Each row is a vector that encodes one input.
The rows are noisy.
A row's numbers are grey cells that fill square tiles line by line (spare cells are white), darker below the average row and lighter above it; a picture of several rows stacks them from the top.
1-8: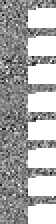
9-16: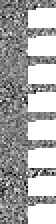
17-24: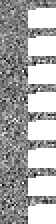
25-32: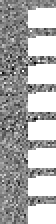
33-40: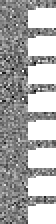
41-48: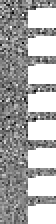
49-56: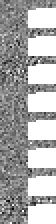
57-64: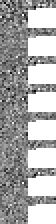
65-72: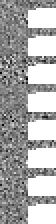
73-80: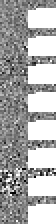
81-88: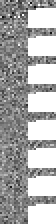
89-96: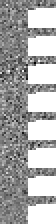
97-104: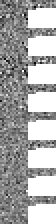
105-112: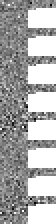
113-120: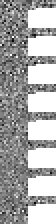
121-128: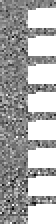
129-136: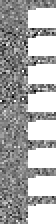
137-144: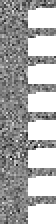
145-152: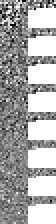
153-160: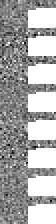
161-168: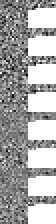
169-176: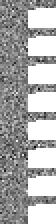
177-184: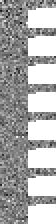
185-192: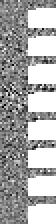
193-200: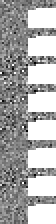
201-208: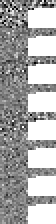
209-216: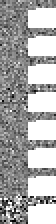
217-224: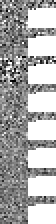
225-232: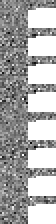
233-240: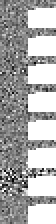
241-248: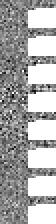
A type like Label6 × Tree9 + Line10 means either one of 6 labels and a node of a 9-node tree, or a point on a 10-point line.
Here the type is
List2((Circle10 + Unit) × Line4).
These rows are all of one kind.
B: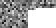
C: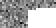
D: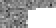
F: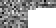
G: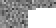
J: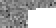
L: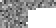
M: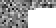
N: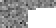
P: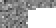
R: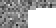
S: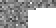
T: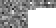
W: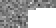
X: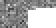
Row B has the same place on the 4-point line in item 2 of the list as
L, P, W and X.
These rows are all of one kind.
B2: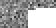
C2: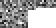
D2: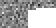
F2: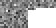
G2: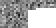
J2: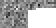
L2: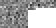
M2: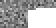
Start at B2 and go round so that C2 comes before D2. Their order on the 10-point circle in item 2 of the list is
B2, C2, G2, M2, F2, J2, L2, D2.
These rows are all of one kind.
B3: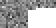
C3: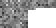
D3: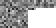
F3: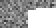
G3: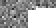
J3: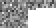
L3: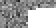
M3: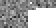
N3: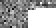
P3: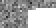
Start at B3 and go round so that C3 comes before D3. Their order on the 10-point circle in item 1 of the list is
B3, C3, M3, G3, N3, P3, J3, F3, D3, L3.
